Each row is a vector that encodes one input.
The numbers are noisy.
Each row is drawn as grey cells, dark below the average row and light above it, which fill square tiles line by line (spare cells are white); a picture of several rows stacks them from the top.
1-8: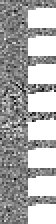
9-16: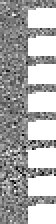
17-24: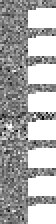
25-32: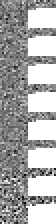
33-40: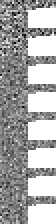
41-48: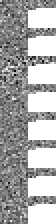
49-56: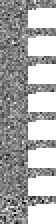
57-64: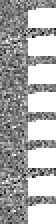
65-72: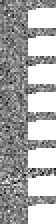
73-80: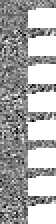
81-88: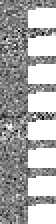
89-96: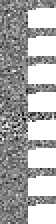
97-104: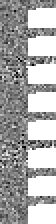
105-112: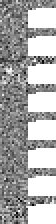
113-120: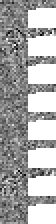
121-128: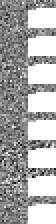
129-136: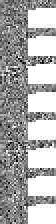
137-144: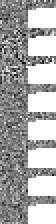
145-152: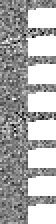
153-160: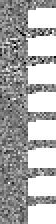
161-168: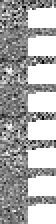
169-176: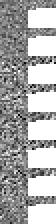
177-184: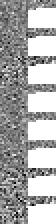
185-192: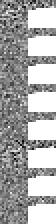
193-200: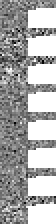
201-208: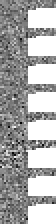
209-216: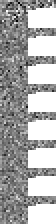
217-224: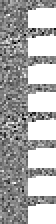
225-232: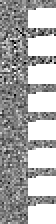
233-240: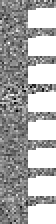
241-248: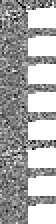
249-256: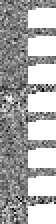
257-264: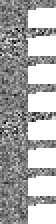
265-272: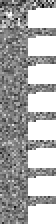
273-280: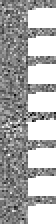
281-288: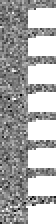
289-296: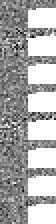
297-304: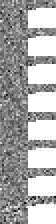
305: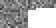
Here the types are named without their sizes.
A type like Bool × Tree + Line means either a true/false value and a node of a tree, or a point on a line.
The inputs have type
Circle + List(Line).
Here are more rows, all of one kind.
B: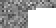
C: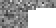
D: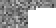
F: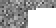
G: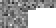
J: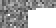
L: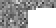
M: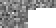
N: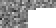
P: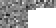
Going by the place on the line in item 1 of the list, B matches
C, F and L.
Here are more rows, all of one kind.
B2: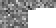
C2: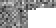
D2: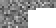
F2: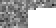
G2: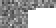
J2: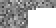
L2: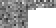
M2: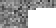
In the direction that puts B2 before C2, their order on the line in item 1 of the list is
B2, G2, J2, D2, M2, F2, L2, C2.
